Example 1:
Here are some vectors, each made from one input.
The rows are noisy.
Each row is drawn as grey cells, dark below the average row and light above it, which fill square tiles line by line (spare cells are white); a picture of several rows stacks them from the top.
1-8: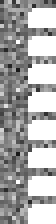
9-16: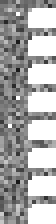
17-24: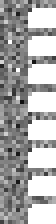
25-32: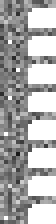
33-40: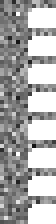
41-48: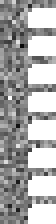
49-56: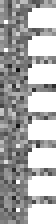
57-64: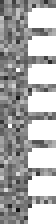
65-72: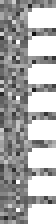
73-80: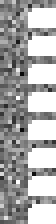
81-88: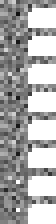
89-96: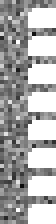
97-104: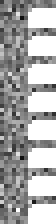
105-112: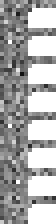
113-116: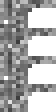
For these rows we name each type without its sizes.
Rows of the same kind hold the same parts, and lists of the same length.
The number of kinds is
2.
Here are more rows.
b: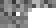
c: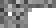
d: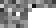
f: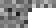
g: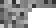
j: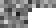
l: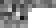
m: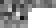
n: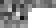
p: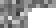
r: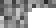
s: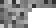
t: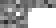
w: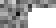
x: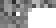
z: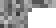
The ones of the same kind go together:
b, c, d, g, l, m, n, r, s, t, x
f, j, p, w, z

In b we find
a label.
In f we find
a point on a circle.
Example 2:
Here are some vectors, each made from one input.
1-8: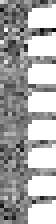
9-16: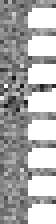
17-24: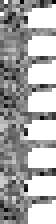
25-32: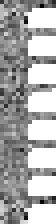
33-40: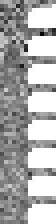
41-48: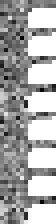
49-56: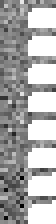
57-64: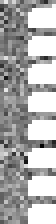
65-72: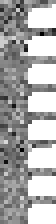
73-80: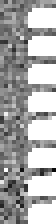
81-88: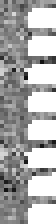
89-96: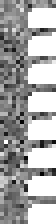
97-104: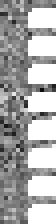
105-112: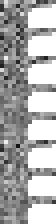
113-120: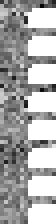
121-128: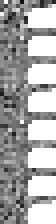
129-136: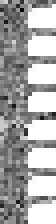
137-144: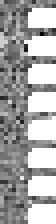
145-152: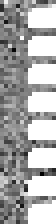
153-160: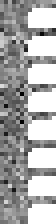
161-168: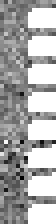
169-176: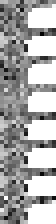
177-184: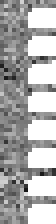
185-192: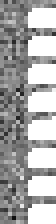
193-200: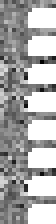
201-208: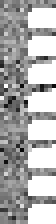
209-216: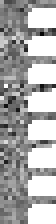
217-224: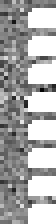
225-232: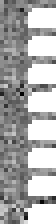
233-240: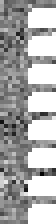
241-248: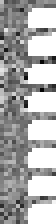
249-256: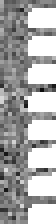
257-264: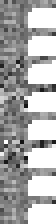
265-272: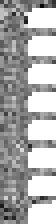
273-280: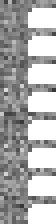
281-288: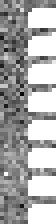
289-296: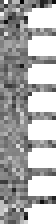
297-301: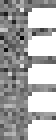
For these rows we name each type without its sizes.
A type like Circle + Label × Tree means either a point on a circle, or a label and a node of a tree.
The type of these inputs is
Bool × (Circle + Unit).
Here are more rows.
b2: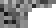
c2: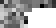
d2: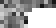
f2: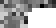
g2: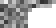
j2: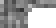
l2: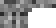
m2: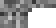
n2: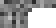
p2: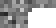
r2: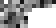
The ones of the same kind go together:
b2, g2, j2, l2, m2, n2, p2
c2, d2, f2, r2

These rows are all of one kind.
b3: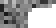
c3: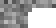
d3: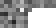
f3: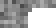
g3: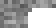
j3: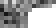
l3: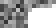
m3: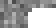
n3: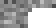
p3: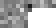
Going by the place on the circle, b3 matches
d3 and j3.
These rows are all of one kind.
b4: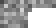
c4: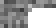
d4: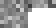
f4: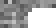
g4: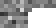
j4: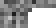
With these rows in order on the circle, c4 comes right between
f4 and j4.
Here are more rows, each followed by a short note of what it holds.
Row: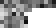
a true/false value
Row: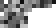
a true/false value
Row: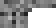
a point on a circle and a true/false value
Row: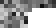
a true/false value
